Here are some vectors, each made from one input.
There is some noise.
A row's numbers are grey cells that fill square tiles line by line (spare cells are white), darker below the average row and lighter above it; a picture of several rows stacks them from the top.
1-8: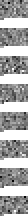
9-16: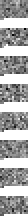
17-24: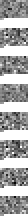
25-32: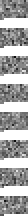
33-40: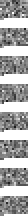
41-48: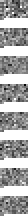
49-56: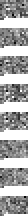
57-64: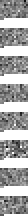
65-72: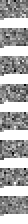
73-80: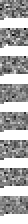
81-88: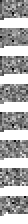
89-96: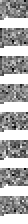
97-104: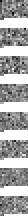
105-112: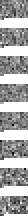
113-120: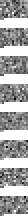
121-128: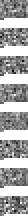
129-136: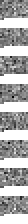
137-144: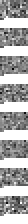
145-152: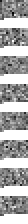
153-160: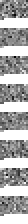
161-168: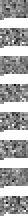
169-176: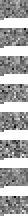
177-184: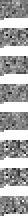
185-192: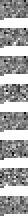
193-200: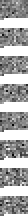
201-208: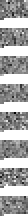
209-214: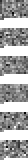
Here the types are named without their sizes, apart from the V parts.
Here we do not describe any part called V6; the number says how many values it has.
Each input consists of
a node of a tree, together with a list of items, each a label and a value of V6.
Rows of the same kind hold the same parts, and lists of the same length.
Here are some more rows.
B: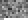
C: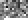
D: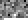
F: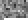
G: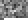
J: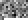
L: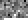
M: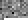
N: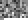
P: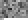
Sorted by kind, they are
B, D, L, M, N
C, J
F, G, P

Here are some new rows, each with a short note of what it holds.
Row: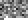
a node of a tree, together with the empty list
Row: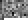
a node of a tree, together with a list of one item
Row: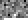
a node of a tree, together with a list of one item
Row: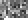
a node of a tree, together with the empty list
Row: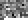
a node of a tree, together with the empty list
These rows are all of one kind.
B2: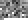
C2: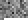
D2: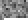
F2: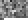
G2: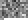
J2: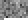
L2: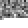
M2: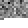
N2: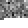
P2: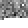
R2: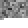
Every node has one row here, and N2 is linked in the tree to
C2.
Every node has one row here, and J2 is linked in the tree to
C2, D2, P2 and R2.
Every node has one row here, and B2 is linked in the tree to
G2.
